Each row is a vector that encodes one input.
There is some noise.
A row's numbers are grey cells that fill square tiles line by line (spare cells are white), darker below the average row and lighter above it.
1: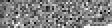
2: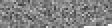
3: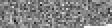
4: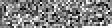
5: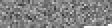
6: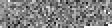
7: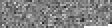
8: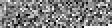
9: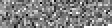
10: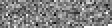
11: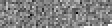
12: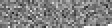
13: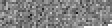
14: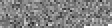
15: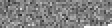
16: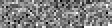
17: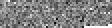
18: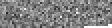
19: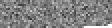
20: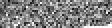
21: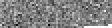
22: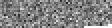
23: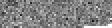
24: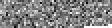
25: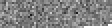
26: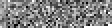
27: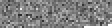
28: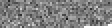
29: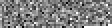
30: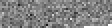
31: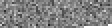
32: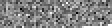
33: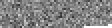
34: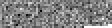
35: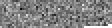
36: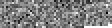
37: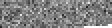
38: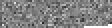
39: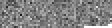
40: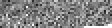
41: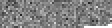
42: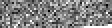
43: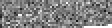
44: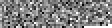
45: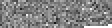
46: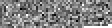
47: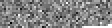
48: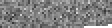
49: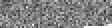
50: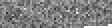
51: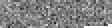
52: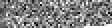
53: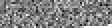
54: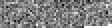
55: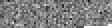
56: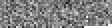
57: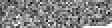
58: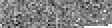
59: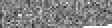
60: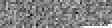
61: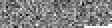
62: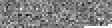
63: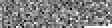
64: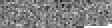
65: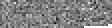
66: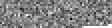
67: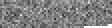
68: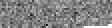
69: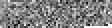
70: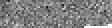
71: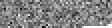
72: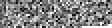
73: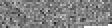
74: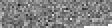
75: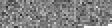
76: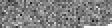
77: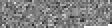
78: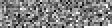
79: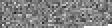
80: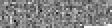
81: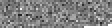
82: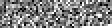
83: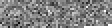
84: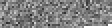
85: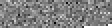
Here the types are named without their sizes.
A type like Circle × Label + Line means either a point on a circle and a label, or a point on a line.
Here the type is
Bool × (Circle + Label).
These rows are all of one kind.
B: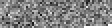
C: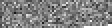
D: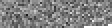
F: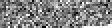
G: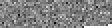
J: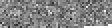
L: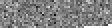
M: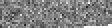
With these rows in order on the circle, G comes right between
C and L.
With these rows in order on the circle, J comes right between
B and L.
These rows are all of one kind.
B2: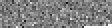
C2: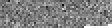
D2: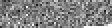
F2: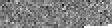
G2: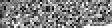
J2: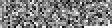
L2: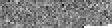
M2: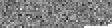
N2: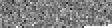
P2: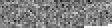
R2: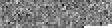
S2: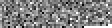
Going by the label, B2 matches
J2, N2 and S2.
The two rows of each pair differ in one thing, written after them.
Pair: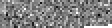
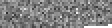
the true/false value
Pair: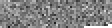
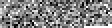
the place on the circle
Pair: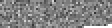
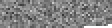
the true/false value
